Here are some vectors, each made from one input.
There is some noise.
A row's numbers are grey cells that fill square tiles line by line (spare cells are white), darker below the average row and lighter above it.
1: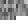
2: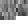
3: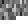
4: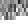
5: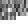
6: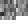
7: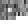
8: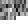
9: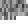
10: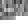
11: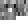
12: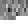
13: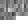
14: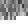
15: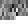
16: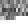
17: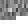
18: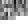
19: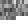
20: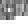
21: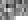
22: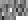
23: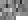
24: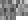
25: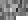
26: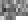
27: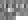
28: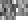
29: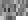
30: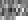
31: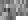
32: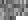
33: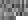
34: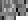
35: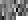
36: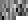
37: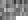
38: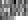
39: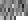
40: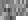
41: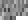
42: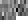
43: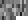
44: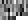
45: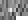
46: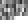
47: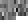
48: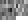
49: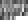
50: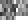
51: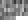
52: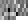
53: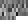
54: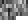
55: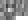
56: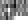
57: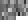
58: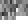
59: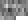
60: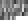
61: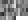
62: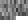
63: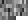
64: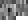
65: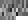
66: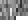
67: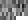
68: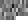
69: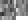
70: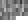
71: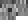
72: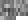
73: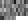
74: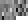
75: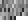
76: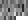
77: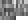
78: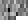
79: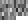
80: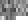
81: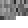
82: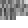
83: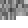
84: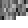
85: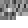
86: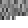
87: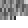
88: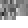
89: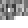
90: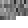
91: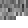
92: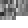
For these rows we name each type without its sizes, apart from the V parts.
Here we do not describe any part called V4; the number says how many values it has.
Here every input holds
a true/false value, together with either a point on a line, or a value of V4.
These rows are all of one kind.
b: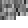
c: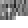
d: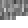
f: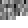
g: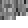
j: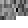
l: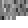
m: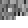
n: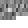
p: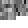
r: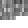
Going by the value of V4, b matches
f, g, m and p.
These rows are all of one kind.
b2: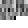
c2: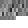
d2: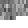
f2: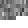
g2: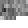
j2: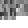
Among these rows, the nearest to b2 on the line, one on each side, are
g2 and j2.
